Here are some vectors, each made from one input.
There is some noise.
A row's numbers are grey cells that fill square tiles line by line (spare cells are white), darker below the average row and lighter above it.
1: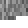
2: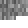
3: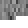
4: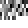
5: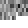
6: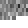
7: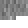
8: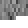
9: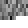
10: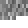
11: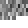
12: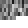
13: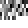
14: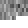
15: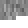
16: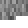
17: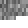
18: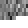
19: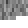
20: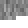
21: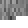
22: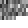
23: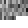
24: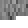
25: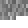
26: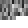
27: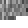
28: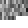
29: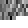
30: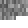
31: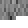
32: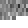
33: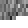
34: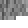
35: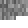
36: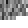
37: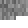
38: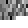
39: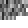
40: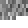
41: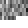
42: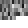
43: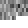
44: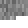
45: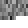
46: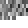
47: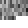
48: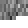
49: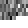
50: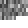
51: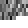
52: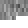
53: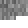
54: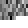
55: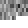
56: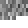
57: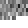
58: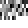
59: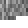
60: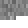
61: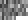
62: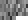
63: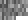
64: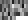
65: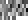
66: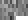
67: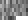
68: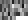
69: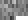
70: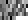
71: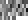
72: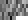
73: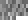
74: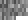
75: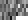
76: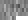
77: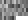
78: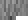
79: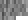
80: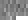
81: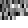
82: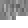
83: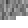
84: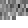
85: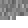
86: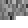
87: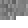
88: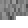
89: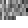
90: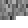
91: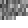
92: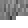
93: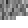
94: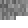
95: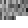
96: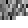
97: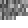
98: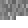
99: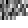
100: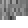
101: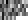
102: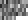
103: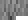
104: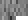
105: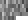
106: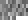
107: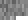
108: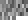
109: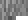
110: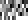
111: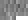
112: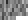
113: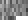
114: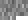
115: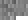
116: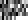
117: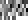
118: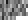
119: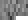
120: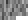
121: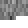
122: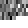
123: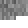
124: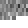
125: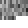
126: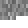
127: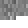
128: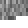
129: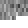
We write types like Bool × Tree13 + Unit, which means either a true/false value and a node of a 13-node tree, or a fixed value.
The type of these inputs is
List2(Line4).
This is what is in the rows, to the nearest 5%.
All of them are lists of up to two points on a 4-point line: about 5% are empty, 55% hold one and 40% two.
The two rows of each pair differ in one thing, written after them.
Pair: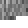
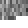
the place on the 4-point line in item 2 of the list
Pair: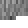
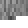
the place on the 4-point line in item 2 of the list
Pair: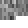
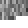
the place on the 4-point line in item 1 of the list
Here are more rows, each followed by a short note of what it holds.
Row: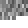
a list of one item
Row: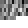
the empty list
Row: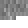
a list of one item
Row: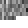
a list of two items
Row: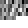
the empty list
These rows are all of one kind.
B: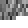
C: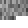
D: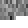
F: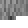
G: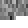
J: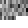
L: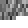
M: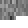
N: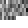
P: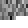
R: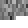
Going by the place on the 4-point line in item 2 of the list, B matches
L and N.
